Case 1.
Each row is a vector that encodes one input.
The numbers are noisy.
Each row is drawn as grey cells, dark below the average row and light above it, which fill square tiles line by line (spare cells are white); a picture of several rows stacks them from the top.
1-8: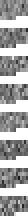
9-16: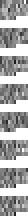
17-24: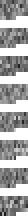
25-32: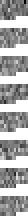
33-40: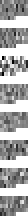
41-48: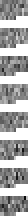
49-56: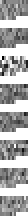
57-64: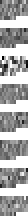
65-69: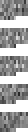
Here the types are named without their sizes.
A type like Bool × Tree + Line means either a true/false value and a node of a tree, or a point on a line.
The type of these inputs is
Bool × Line × Line + Unit.
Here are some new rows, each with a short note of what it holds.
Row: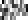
a fixed value
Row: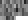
a point on each of two lines and a true/false value
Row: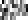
a fixed value
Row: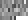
a point on each of two lines and a true/false value
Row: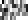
a fixed value
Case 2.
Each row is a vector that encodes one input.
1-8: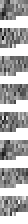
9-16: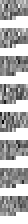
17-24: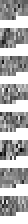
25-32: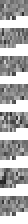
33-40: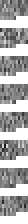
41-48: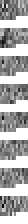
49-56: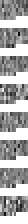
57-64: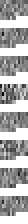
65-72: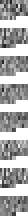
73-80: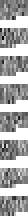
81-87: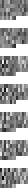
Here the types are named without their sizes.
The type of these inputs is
Label + Line × Line.
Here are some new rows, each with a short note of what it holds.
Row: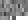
a point on each of two lines
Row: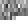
a label
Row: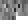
a point on each of two lines
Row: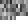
a label
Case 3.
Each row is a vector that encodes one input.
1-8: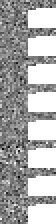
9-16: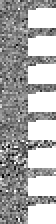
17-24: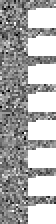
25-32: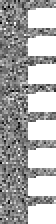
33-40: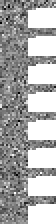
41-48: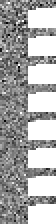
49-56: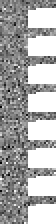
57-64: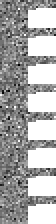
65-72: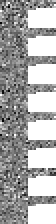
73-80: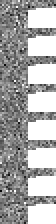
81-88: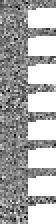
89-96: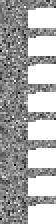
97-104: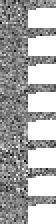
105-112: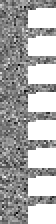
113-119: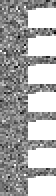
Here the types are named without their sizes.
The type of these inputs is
(Bool × Bool × Bool × Bool + Unit) × Tree.
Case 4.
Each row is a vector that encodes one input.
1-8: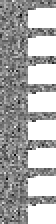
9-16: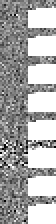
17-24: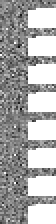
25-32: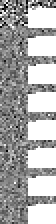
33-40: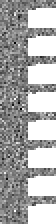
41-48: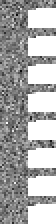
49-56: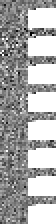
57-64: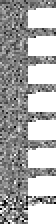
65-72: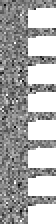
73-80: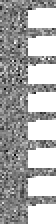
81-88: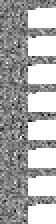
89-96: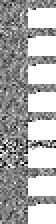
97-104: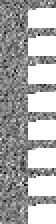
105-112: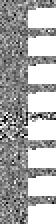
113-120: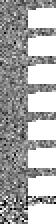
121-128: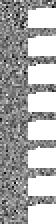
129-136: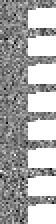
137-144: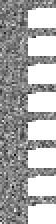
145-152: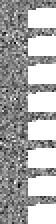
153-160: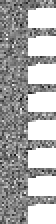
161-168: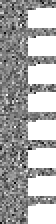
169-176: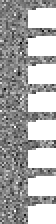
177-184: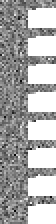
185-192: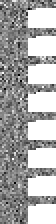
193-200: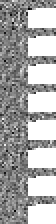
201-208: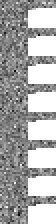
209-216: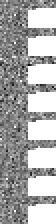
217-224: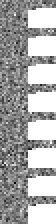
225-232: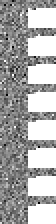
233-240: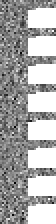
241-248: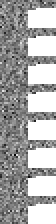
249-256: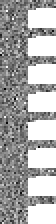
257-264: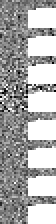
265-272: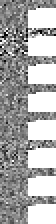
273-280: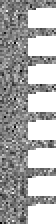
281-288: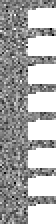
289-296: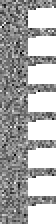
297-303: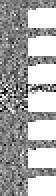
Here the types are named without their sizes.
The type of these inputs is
Bool × Tree + Unit.
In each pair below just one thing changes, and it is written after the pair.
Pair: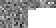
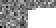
the true/false value
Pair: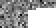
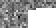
the true/false value
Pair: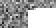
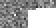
the true/false value
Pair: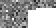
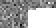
the node of the tree
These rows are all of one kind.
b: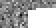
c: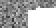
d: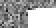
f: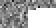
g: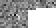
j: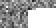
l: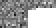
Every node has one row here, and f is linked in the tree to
g.
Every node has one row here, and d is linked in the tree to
c and l.
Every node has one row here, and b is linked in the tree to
c and j.
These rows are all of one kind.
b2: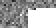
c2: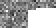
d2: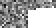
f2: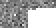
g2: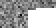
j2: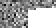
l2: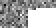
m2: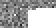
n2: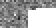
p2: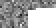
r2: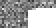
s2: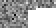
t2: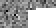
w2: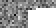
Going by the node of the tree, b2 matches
d2, j2, l2 and t2.
